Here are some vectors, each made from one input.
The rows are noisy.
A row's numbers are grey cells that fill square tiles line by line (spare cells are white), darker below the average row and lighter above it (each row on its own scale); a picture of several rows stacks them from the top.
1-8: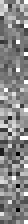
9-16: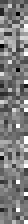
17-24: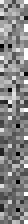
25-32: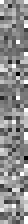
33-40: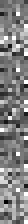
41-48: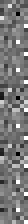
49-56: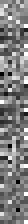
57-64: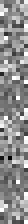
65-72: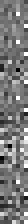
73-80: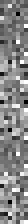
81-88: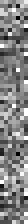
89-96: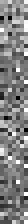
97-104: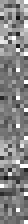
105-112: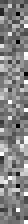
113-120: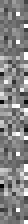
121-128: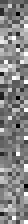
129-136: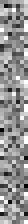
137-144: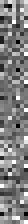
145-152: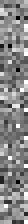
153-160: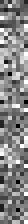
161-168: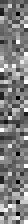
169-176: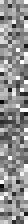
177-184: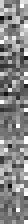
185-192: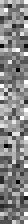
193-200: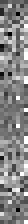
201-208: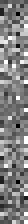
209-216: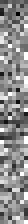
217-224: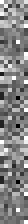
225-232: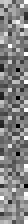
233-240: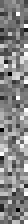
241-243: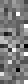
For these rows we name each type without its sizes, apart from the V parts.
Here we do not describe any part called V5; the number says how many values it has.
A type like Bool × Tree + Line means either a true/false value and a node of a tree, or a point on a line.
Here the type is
Bool × Bool × Bool + Label × (Line + V5).
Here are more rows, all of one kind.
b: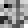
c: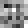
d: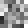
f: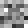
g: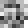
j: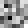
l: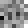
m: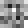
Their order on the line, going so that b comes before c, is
l, g, b, j, c, f, d, m.
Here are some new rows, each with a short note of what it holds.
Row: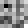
a label and a point on a line
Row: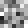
a label and a point on a line
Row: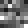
three true/false values
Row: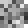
a label and a value of V5
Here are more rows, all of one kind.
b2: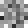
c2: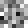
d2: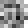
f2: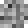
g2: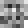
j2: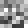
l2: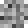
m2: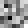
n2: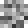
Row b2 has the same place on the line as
c2 and d2.
